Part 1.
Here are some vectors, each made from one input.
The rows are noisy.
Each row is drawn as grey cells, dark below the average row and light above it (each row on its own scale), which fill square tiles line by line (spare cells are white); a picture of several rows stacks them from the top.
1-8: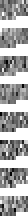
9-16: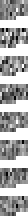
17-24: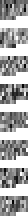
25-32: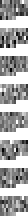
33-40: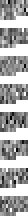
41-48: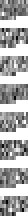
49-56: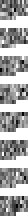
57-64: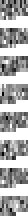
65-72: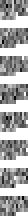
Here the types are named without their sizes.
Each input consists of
a point on a line and four true/false values.
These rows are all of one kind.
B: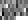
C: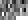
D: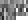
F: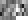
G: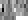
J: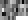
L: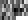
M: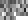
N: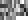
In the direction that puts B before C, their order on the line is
L, J, B, G, D, F, N, M, C.
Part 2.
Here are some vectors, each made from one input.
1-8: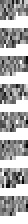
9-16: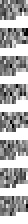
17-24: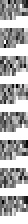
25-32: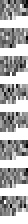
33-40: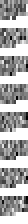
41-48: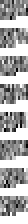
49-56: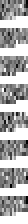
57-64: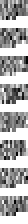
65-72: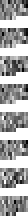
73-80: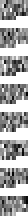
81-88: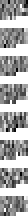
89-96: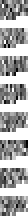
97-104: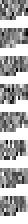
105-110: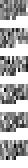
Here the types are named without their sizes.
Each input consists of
either a point on a line, or four true/false values.
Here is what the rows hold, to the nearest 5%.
About 20% of them hold a point on a line. The rest hold four true/false values.
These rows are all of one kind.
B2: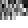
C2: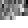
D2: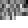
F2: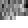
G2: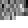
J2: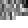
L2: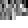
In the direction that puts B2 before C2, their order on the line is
B2, L2, J2, D2, G2, F2, C2.
